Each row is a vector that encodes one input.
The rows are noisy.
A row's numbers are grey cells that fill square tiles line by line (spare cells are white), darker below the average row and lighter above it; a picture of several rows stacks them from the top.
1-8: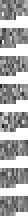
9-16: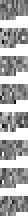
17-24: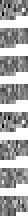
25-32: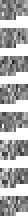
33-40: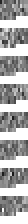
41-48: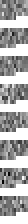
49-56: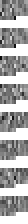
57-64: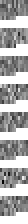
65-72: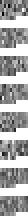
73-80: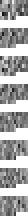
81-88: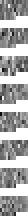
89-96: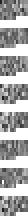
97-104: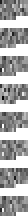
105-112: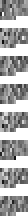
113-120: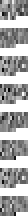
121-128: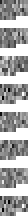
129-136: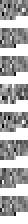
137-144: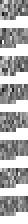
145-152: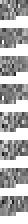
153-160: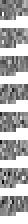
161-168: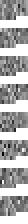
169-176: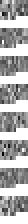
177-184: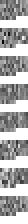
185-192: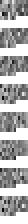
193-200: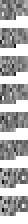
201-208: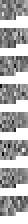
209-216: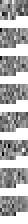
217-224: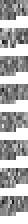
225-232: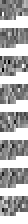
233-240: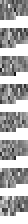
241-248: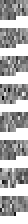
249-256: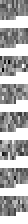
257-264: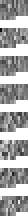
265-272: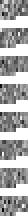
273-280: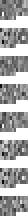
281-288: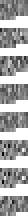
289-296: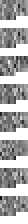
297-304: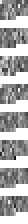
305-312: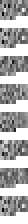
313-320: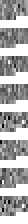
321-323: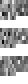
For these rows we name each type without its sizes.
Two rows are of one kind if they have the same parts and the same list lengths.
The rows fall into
3 kinds.
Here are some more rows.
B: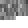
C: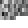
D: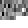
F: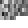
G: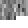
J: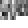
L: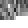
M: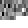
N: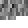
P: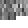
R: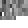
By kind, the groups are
B, L, N
C, D, F, J, M
G, P, R

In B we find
a node of a tree and a true/false value.
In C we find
a point on a line.
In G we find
a point on a circle.
